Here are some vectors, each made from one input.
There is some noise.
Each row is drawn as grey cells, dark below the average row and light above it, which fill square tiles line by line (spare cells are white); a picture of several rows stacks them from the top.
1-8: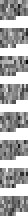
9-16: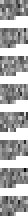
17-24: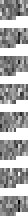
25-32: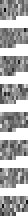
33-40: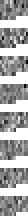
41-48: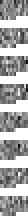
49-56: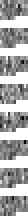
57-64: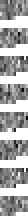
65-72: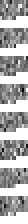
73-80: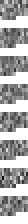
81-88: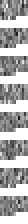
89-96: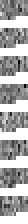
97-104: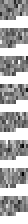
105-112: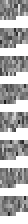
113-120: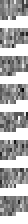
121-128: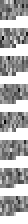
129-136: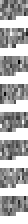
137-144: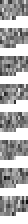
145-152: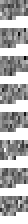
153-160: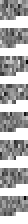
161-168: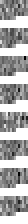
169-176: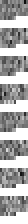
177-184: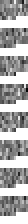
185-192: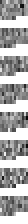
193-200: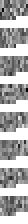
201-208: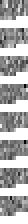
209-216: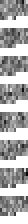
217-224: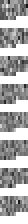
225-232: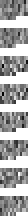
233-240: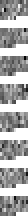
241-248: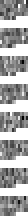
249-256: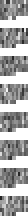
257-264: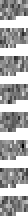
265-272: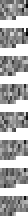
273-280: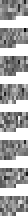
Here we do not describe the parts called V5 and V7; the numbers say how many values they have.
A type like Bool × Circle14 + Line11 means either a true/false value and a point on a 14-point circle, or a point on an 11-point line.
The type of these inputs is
Bool × V5 × V7 + Label9 × Label9 + Unit.
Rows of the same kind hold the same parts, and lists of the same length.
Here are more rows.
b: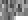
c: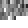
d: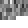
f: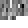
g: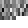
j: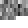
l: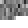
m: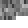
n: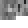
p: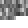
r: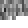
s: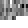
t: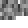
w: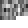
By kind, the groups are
b, j, l, m, n, p, t
c, d, f, r, s, w
g

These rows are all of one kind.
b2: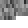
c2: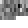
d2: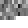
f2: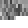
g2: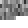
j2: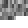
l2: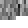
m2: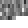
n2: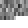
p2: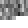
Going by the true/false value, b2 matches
j2 and m2.
